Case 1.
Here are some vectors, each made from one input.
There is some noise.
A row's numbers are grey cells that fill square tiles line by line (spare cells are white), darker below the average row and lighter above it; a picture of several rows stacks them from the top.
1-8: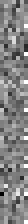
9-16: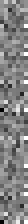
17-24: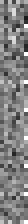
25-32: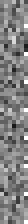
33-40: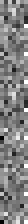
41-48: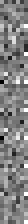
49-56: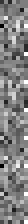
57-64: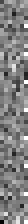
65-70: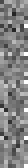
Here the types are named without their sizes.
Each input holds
a point on a line.
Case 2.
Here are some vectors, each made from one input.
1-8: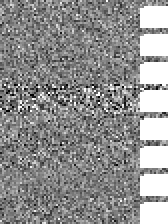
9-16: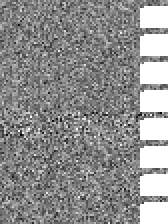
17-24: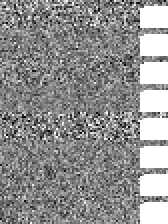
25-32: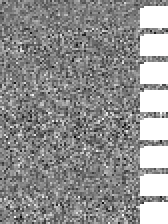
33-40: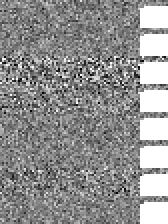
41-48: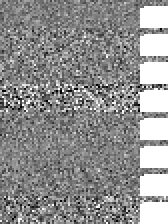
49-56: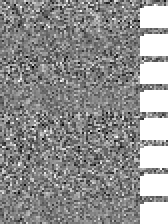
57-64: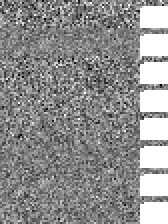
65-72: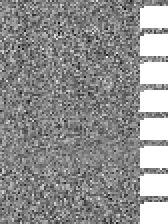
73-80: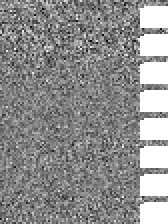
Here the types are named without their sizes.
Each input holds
a node of a tree.
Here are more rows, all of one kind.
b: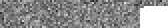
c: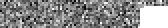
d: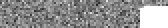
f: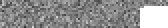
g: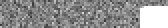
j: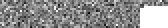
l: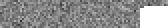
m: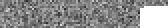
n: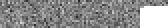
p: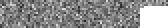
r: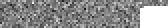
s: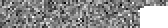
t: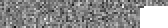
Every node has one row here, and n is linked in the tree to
f, g and m.
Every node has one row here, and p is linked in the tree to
d.
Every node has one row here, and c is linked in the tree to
d.
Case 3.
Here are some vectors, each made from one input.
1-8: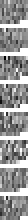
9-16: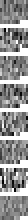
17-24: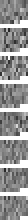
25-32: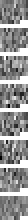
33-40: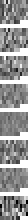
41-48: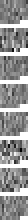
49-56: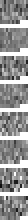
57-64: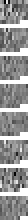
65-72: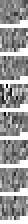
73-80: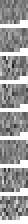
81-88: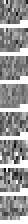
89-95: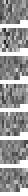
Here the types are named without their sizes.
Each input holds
either a fixed value, or a node of a tree.
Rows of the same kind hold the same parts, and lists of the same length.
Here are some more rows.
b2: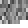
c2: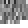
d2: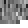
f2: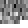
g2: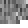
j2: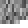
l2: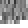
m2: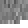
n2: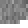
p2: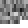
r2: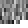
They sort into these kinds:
b2
c2, d2, f2, g2, j2, l2, m2, n2, p2, r2

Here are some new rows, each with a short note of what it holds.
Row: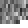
a node of a tree
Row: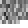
a fixed value
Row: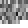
a fixed value
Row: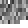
a fixed value
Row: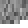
a node of a tree
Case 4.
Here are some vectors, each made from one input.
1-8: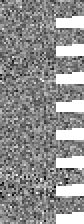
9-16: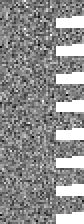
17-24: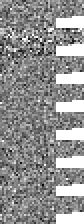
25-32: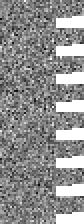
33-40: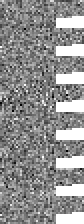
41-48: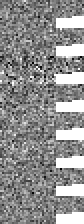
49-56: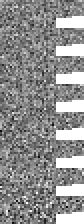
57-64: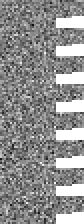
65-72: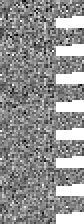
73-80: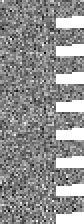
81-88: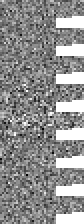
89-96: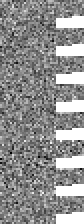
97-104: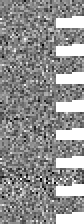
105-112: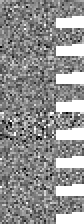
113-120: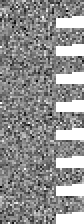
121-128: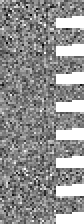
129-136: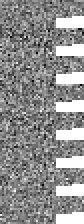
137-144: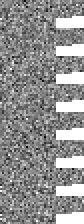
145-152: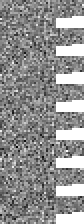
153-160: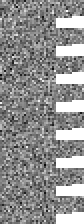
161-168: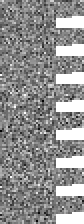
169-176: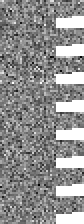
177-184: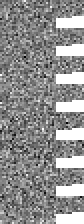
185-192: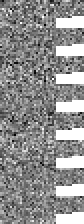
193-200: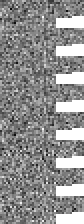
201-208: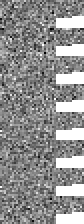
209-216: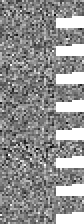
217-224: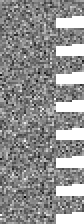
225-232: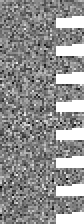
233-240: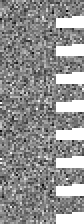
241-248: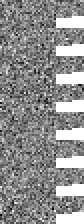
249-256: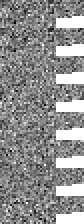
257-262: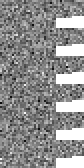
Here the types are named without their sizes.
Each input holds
three true/false values.
